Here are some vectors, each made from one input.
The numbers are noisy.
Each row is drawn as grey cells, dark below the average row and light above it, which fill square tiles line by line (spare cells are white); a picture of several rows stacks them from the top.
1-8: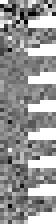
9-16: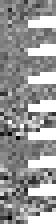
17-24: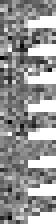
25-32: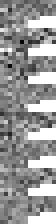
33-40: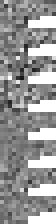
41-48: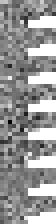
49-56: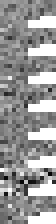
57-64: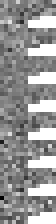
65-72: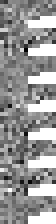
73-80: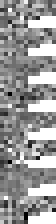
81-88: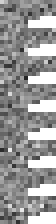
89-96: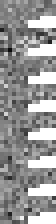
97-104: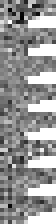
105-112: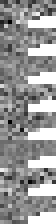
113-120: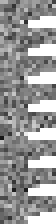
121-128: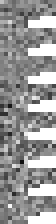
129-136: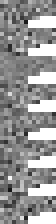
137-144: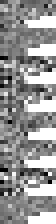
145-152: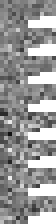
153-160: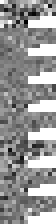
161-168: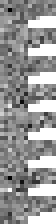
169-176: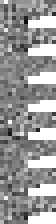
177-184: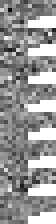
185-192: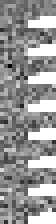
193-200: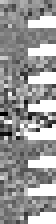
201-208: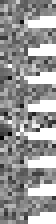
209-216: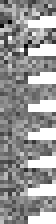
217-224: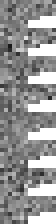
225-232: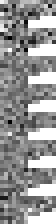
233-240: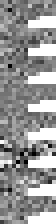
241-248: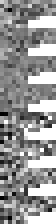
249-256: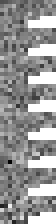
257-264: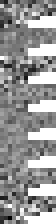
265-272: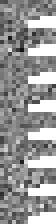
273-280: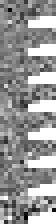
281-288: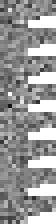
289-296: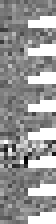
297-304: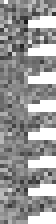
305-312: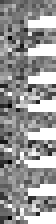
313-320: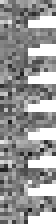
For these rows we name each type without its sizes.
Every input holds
either a point on a circle, or a fixed value, or a point on each of two lines.
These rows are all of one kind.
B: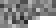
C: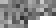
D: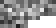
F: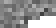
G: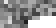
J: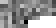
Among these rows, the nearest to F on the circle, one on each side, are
C and D.
